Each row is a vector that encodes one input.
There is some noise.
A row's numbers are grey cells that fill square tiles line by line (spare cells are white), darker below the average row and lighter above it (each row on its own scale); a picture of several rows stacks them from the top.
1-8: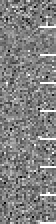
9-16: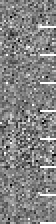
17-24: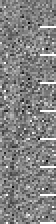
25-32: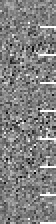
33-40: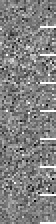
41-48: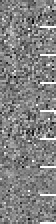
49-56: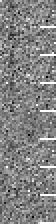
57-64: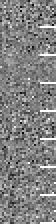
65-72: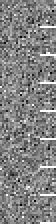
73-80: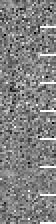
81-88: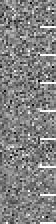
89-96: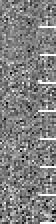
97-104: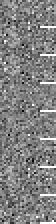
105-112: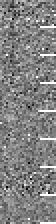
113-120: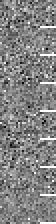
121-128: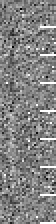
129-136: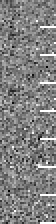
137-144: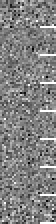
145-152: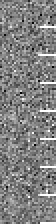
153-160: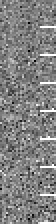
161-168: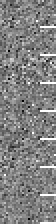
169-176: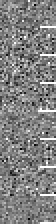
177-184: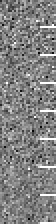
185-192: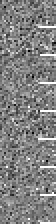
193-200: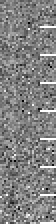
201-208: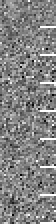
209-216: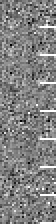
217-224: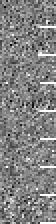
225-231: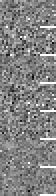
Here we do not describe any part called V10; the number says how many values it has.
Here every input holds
either a point on a 19-point line and a value of V10, or a node of an 11-node tree.
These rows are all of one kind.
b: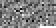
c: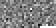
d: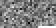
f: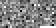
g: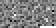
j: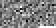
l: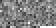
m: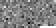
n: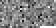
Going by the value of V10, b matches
d and j.
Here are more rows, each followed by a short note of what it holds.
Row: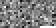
a point on a 19-point line and a value of V10
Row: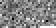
a node of an 11-node tree
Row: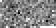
a node of an 11-node tree
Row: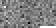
a point on a 19-point line and a value of V10
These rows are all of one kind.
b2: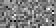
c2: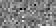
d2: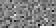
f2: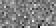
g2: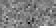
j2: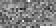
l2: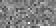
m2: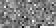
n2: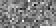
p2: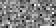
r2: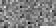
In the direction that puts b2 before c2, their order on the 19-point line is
d2, b2, l2, p2, c2, g2, r2, n2, j2, m2, f2.
